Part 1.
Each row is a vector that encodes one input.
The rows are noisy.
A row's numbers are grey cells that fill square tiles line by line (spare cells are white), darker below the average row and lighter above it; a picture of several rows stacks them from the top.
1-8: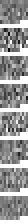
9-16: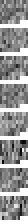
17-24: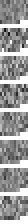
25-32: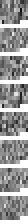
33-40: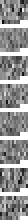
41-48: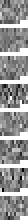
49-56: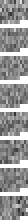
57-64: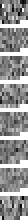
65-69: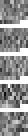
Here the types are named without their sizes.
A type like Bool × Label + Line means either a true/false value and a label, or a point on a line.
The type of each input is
Bool × Bool × Bool + Line.
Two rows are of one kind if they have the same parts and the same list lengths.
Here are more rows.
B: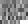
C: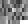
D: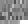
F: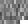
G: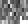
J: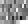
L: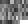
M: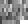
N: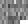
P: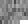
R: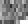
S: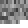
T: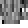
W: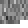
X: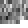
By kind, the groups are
B, D, F, J, L, M, N, P, R, S, W, X
C, G, T

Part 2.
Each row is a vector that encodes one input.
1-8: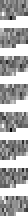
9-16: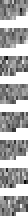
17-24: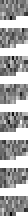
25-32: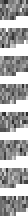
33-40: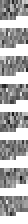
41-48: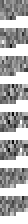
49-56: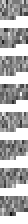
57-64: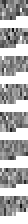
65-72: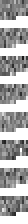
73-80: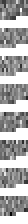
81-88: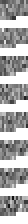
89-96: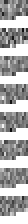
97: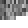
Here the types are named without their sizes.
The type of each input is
List(Line).
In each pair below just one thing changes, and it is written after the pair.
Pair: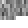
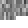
the place on the line in item 2 of the list
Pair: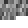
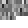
the place on the line in item 1 of the list
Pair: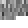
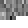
the place on the line in item 2 of the list
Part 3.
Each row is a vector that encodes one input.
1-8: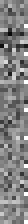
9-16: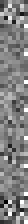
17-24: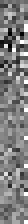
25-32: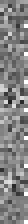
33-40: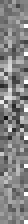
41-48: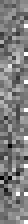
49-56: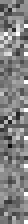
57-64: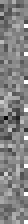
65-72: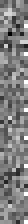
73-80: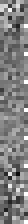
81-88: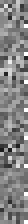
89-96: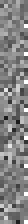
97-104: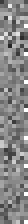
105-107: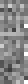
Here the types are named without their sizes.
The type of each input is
Bool × Bool × Bool + Line × Line + Unit.
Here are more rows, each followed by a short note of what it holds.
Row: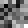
a point on each of two lines
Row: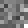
a point on each of two lines
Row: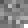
a fixed value
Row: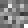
three true/false values
